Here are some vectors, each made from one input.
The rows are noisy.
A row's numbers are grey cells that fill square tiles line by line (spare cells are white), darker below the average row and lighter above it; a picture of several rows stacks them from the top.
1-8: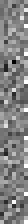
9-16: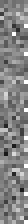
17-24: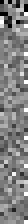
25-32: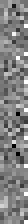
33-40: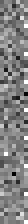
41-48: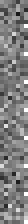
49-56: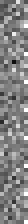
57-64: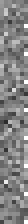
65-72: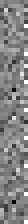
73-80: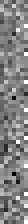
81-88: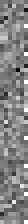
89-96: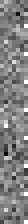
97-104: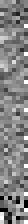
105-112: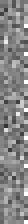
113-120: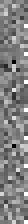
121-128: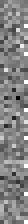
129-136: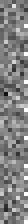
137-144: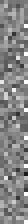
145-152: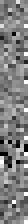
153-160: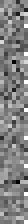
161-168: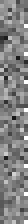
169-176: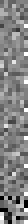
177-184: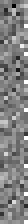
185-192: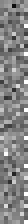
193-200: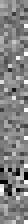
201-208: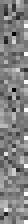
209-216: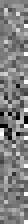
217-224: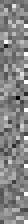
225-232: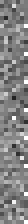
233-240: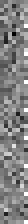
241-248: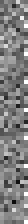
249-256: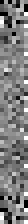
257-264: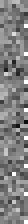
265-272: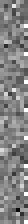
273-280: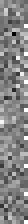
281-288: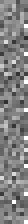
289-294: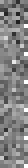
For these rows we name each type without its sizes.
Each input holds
either a fixed value, or a label and a point on each of two lines.
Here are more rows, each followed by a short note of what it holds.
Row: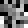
a fixed value
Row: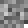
a label and a point on each of two lines
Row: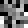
a fixed value
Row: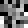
a fixed value
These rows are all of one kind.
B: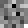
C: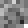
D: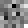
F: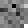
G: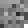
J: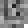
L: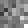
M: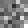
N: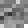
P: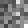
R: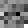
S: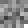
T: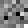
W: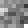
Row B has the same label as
C, D, S and T.
